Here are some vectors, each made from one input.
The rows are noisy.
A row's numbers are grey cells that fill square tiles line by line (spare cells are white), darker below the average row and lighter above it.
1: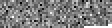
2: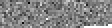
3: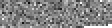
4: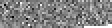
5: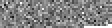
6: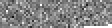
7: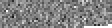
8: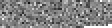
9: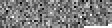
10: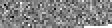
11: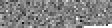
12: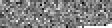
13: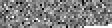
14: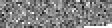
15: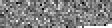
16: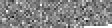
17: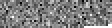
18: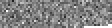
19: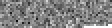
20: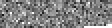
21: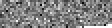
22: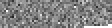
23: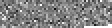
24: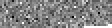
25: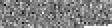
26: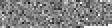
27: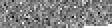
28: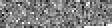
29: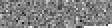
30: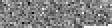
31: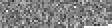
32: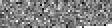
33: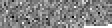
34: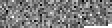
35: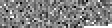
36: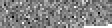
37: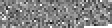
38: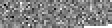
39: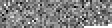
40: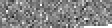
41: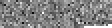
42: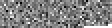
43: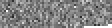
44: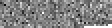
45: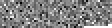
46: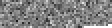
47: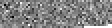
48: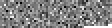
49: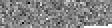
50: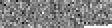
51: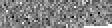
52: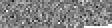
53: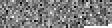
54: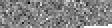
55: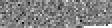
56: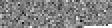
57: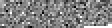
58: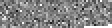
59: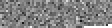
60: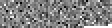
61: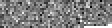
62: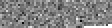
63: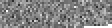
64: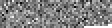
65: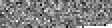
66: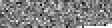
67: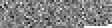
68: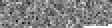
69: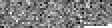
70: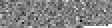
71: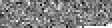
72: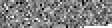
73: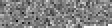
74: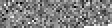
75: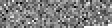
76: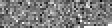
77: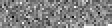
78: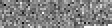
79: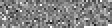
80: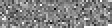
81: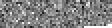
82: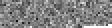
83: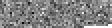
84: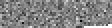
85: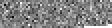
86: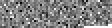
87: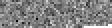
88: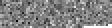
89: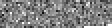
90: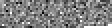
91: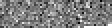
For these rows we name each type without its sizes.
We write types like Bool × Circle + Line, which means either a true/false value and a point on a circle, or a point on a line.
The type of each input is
Bool × (Label + Line).
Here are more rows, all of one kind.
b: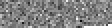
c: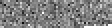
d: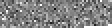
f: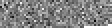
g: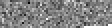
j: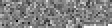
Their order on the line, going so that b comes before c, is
d, g, b, j, f, c.
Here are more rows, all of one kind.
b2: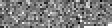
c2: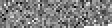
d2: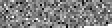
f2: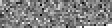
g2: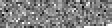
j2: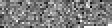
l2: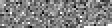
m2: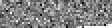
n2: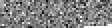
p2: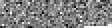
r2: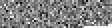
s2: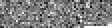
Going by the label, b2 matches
j2 and s2.
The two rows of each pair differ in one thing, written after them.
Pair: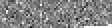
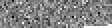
the place on the line
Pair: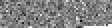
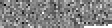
the place on the line
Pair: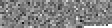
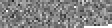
the true/false value
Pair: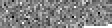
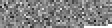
the place on the line
